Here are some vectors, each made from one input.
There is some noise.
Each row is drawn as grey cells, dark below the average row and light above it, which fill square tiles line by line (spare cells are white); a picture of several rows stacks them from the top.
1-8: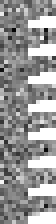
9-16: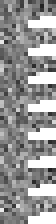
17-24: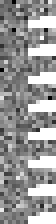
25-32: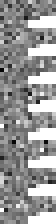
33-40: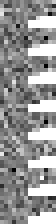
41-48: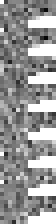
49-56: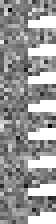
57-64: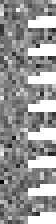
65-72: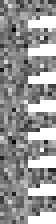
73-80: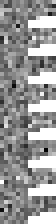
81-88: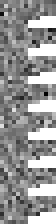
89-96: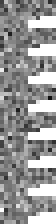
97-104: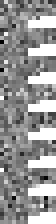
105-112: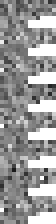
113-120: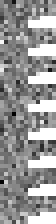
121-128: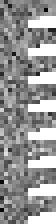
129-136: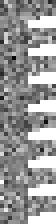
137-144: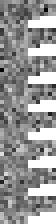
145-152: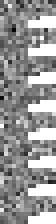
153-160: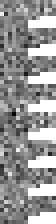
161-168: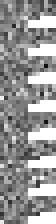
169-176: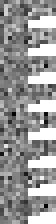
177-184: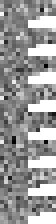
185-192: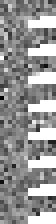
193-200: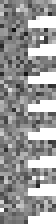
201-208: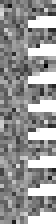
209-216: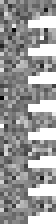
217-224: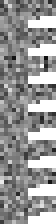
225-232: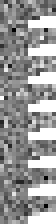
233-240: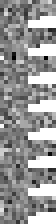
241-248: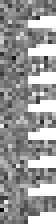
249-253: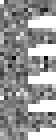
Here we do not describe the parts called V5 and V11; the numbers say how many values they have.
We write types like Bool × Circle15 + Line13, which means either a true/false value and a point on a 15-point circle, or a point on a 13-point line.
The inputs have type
Label12 × V5 + Line8 + V11.
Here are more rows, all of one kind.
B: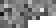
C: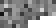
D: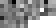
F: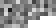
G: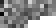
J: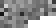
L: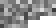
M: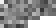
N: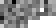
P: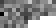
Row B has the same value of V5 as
C, G, J and P.
